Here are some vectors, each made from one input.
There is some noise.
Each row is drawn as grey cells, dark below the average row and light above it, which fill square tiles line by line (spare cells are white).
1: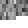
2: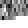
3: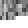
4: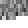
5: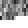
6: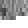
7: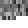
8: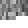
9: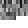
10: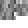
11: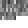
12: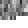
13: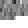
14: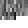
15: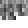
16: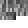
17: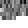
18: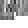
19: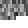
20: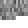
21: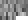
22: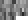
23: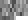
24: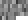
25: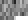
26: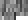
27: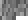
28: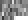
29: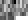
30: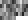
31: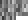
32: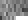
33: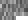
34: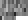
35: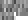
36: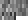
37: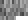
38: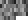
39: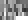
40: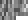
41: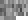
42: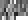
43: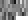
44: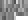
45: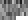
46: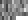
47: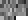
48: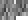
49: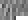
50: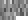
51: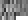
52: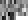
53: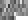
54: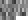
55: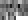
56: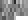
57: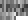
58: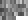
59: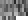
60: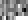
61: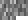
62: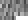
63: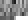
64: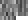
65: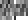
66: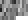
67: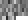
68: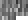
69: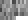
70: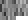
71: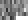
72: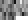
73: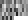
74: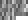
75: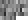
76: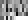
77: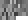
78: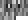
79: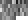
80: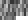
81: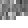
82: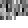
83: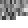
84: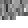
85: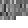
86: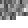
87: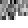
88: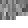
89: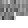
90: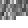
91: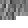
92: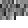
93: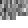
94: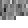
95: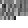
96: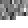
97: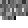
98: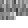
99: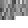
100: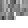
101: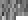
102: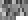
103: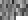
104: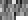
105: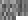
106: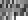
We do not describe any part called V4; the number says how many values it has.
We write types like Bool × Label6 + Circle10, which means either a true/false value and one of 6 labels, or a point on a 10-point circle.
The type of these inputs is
(Bool × Circle6 + V4) × V4.
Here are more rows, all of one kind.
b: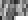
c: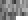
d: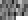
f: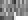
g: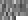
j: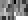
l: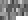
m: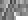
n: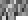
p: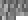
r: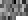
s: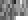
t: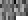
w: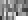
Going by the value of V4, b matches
g, n, p and w.
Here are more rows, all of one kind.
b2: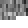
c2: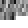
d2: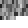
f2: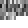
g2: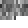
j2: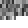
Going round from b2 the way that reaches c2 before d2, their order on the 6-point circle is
b2, g2, c2, j2, d2, f2.
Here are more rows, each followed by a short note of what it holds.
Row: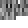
two values of V4
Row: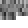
a point on a 6-point circle, a true/false value and a value of V4
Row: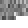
a point on a 6-point circle, a true/false value and a value of V4
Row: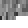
a point on a 6-point circle, a true/false value and a value of V4
